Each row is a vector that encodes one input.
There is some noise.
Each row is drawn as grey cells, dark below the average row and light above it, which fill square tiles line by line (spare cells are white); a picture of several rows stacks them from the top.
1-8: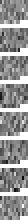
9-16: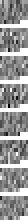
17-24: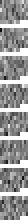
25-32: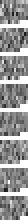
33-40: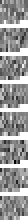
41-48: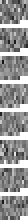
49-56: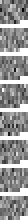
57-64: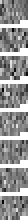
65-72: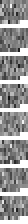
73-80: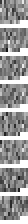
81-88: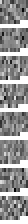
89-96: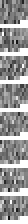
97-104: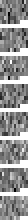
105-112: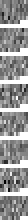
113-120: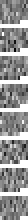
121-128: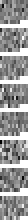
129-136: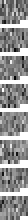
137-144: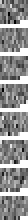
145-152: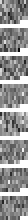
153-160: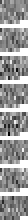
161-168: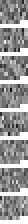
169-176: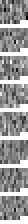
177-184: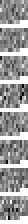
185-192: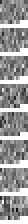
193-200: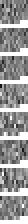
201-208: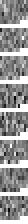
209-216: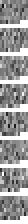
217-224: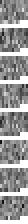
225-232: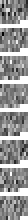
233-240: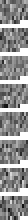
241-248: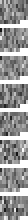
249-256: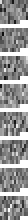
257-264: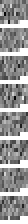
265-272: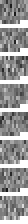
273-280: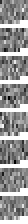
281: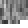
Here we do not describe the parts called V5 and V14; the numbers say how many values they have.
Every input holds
a true/false value and a value of V14, together with either a fixed value, or one of 10 labels and a value of V5.
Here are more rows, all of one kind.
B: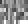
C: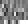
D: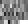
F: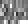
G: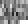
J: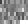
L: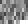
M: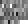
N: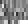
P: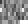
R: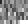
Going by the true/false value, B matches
J, L, P and R.
